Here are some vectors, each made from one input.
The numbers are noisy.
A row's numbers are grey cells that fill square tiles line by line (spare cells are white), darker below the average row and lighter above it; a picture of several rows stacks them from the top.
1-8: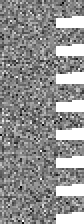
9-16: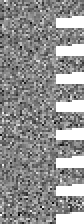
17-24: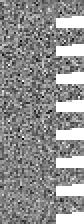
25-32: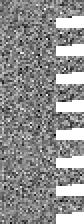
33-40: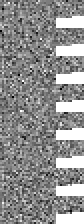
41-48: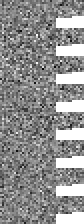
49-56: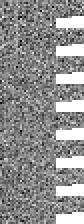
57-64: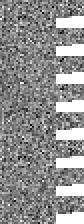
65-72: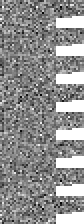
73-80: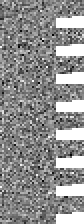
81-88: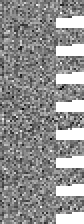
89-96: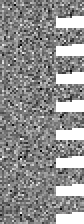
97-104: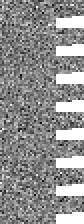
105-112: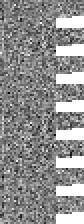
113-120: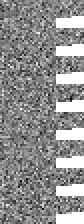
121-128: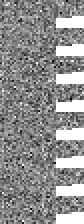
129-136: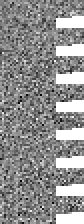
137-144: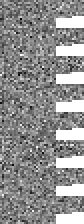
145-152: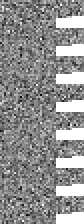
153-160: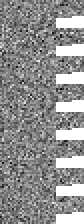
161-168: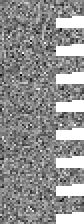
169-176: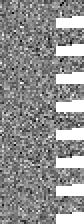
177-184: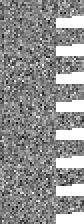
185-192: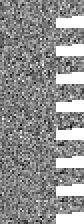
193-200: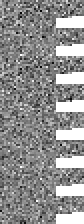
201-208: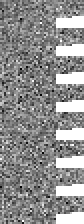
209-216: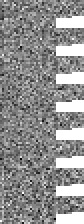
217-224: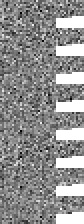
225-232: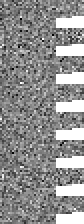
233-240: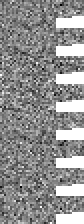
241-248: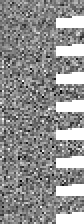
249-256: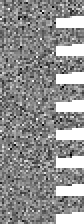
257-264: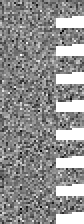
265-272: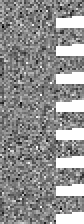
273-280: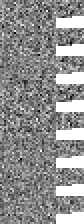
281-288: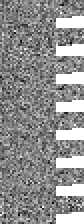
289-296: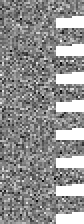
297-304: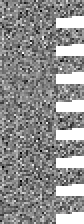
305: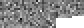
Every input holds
either a node of a 13-node tree and a true/false value, or a node of a 14-node tree.
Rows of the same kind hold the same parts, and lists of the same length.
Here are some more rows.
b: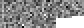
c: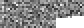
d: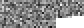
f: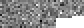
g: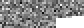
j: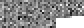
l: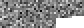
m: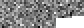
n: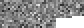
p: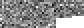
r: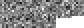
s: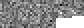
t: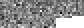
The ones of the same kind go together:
b, c, d, g, j, l, m, p, r
f, n, s, t

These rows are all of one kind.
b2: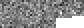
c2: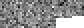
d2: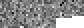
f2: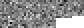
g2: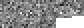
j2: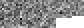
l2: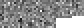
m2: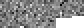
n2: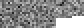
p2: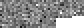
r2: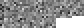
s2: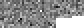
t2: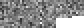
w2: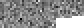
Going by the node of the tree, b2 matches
g2, s2 and w2.
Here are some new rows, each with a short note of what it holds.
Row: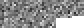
a node of a 13-node tree and a true/false value
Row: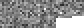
a node of a 13-node tree and a true/false value
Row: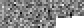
a node of a 14-node tree
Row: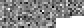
a node of a 14-node tree
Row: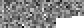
a node of a 14-node tree
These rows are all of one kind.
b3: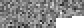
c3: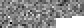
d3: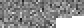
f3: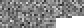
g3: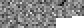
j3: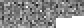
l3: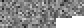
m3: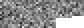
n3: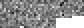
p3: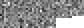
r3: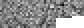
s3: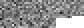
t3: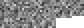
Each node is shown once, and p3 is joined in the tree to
l3.
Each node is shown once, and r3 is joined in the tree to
d3.
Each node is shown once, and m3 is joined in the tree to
n3.
